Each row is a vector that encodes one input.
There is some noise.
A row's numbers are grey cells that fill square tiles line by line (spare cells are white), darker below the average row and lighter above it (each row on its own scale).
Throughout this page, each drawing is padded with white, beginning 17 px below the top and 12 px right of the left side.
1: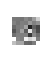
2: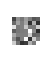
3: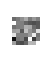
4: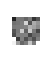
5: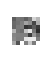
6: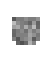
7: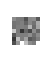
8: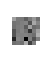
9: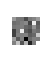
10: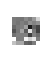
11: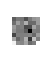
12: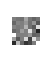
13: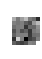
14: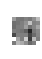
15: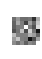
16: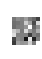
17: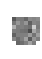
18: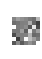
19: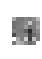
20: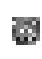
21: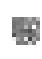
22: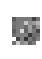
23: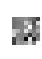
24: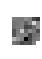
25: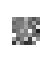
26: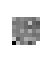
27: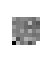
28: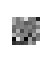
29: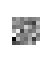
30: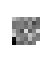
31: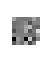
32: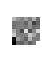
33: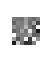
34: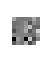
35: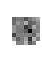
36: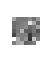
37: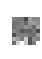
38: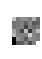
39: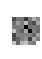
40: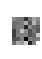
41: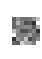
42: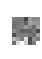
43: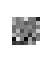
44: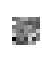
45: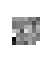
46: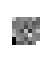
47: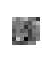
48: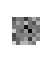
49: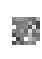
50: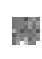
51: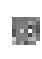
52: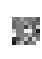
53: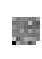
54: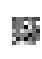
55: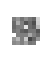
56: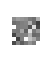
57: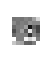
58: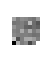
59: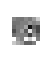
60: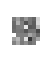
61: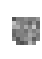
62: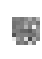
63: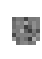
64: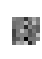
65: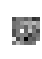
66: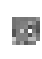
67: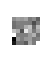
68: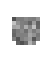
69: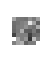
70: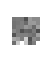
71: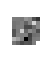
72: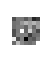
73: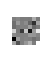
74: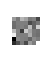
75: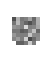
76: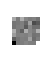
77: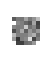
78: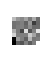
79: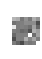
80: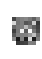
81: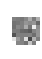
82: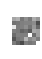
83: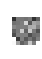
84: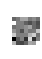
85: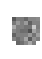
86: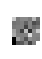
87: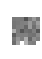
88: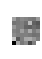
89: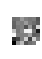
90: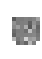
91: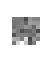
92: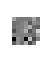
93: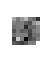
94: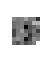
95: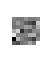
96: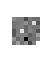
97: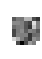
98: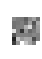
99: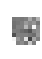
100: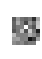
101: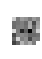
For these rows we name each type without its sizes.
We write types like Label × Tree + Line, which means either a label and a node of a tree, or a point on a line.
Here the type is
Label × Line.
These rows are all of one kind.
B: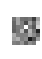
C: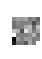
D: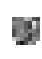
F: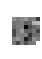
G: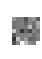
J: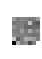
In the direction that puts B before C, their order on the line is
D, B, J, F, G, C.
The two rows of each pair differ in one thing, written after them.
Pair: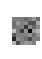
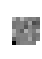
the label
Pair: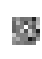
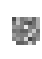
the place on the line
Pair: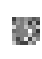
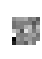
the place on the line
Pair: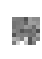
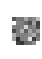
the label
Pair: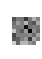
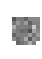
the place on the line
